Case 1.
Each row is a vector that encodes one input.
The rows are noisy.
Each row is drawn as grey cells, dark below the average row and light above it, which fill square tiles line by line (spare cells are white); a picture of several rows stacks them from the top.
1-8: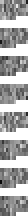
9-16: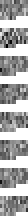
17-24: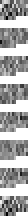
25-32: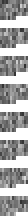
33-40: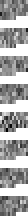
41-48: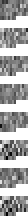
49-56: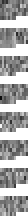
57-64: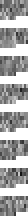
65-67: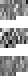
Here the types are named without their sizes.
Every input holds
a list of points on a line.
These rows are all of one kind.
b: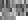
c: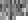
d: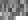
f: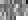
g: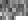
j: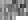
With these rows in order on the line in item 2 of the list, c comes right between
f and j.
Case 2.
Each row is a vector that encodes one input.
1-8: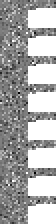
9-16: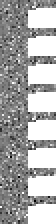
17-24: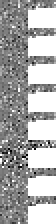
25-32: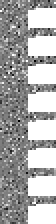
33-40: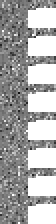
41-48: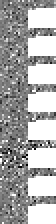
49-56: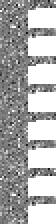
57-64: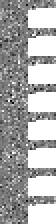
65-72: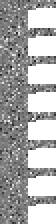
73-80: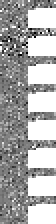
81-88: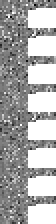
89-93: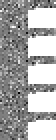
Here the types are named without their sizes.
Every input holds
a list of points on a line.
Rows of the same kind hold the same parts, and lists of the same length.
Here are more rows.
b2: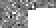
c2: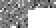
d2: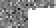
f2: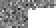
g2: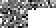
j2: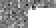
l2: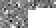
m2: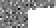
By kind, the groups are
b2
c2, d2, f2, j2, l2, m2
g2

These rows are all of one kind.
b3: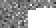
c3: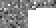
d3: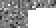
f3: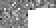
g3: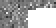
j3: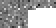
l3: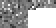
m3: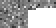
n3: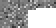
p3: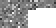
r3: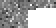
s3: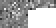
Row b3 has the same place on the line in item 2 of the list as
g3, l3 and r3.
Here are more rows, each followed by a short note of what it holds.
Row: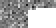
a list of one item
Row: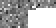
a list of two items
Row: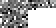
the empty list
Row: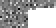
a list of one item
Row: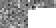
a list of one item
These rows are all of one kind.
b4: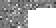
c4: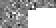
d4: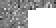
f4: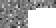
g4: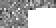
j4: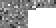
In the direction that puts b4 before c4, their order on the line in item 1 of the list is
j4, f4, b4, d4, g4, c4.
